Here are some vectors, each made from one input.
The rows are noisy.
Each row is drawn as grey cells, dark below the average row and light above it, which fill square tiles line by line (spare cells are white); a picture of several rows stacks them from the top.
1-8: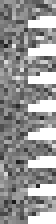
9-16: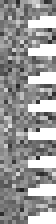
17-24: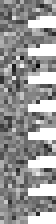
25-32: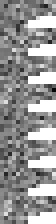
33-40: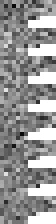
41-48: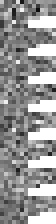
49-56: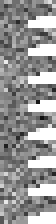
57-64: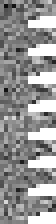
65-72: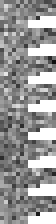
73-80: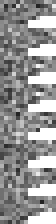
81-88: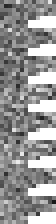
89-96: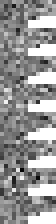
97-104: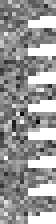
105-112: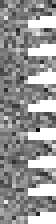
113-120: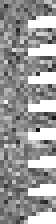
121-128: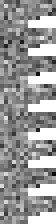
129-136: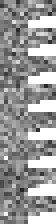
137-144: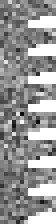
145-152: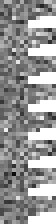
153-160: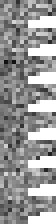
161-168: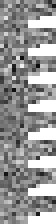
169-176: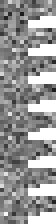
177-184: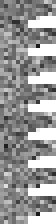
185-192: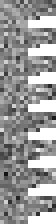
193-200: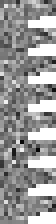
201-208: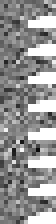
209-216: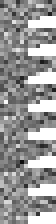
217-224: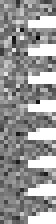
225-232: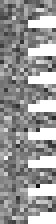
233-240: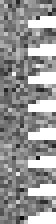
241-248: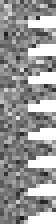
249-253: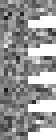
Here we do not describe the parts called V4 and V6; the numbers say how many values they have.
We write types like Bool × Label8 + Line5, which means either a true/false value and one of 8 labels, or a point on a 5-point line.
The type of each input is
(Line5 + V4) × V6 + List2(Line10).
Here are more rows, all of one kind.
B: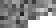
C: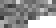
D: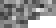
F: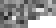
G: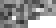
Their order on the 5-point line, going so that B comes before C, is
B, F, G, D, C.
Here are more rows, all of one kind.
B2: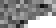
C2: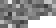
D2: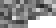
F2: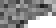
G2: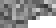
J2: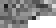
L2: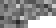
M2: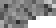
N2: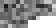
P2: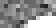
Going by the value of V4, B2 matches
C2, D2, F2 and N2.
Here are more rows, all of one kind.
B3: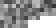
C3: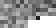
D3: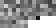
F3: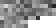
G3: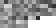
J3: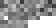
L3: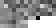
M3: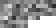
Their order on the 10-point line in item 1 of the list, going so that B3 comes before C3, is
B3, F3, D3, L3, C3, G3, M3, J3.
